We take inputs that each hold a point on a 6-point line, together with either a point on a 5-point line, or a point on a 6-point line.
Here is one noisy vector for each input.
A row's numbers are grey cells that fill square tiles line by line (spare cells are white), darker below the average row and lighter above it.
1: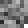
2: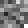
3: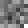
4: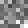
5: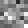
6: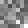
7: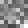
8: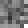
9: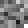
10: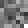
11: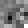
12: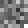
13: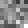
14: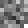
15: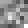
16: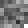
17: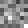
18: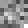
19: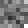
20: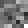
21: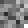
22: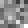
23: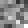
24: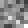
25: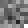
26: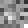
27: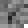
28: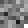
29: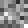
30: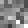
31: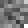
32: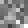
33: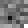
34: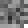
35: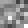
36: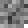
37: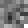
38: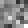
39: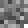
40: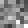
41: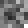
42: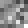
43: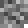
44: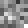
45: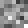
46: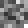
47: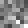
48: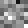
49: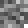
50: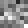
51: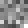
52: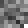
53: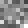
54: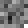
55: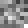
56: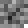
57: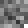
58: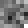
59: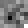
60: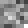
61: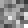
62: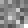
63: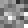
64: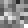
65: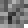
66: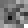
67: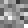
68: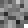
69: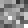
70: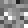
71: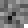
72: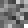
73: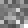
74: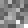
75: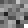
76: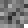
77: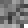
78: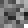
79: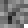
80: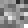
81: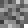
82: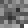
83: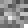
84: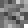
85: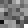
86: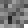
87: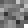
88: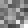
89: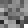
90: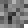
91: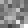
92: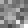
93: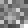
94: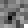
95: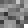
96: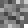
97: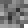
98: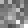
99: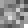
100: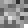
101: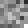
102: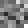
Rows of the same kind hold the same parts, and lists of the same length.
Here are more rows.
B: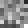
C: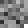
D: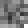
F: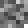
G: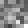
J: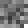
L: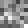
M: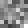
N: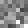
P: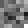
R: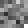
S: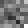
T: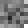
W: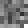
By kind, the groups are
B, G, L, M, N
C, D, F, J, P, R, S, T, W

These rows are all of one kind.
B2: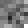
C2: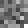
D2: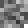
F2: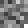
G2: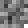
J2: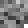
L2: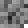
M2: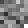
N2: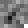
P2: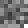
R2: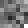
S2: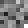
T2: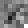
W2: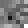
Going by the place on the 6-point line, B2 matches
D2, J2 and R2.
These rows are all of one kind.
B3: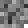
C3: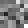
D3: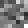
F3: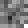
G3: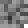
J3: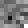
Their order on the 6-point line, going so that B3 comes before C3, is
B3, G3, F3, J3, D3, C3.
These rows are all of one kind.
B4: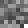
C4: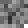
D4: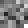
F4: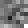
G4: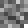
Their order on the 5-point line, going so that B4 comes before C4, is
D4, G4, B4, F4, C4.
